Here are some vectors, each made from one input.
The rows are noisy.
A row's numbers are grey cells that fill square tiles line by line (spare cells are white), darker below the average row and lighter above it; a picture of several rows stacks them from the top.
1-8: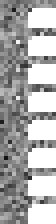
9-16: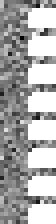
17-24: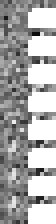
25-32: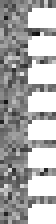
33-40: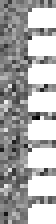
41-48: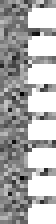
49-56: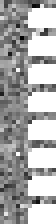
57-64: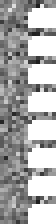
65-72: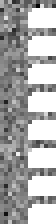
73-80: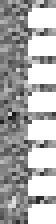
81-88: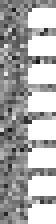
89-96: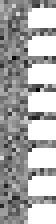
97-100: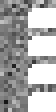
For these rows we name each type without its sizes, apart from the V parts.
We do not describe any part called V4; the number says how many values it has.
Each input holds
a value of V4, together with a list of points on a line.
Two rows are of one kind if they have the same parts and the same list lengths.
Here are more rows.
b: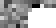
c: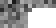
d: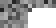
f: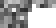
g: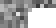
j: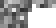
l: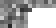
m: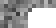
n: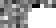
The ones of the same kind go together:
b, g, n
c, d, l, m
f, j

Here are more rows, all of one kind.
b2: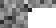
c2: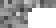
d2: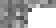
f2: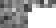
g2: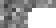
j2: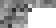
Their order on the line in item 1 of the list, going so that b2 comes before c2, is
g2, b2, j2, d2, f2, c2.
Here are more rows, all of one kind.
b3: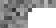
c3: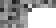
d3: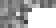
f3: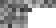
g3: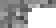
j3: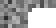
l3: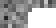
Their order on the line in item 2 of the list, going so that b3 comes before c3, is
f3, l3, g3, d3, j3, b3, c3.
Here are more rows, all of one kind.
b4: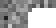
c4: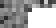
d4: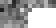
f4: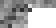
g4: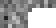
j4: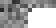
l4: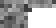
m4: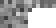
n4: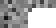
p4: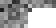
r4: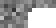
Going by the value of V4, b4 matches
g4, n4 and r4.
